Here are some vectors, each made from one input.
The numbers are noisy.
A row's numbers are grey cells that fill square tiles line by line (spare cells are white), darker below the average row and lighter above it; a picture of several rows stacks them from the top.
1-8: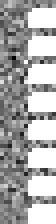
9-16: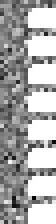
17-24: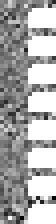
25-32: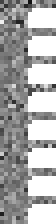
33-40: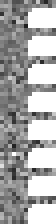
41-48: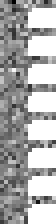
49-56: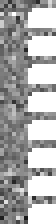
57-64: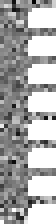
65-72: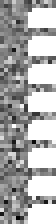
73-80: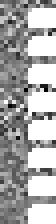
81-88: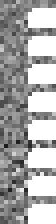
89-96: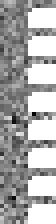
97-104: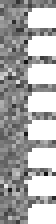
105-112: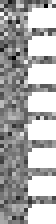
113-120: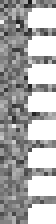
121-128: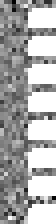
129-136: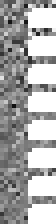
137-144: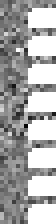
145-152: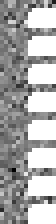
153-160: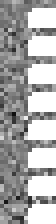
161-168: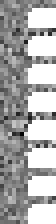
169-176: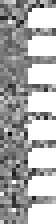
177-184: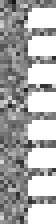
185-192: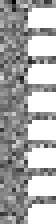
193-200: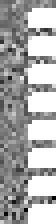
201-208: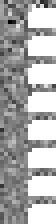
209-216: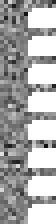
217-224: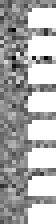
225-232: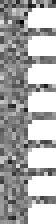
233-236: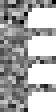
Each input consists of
either a point on a 5-point line, or a point on a 7-point line and a true/false value, or a list of up to two points on an 11-point line.
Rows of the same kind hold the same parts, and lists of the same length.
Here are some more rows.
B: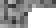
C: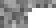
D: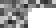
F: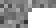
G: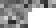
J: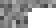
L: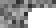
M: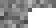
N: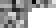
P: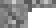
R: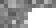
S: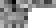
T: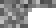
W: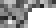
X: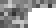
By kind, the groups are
B
C, F, J, M, W
D, G, L, T
N, S
P, R, X

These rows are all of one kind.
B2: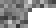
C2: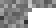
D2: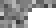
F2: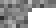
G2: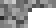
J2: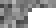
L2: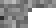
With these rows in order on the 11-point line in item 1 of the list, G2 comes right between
D2 and L2.
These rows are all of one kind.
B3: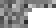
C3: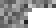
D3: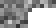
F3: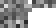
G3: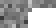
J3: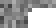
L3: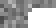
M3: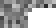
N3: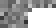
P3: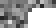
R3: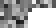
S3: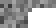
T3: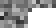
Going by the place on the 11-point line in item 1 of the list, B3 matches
C3, F3, P3 and T3.
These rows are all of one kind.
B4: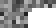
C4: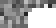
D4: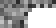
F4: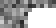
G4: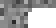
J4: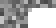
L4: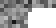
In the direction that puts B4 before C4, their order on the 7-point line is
D4, B4, C4, L4, G4, F4, J4.
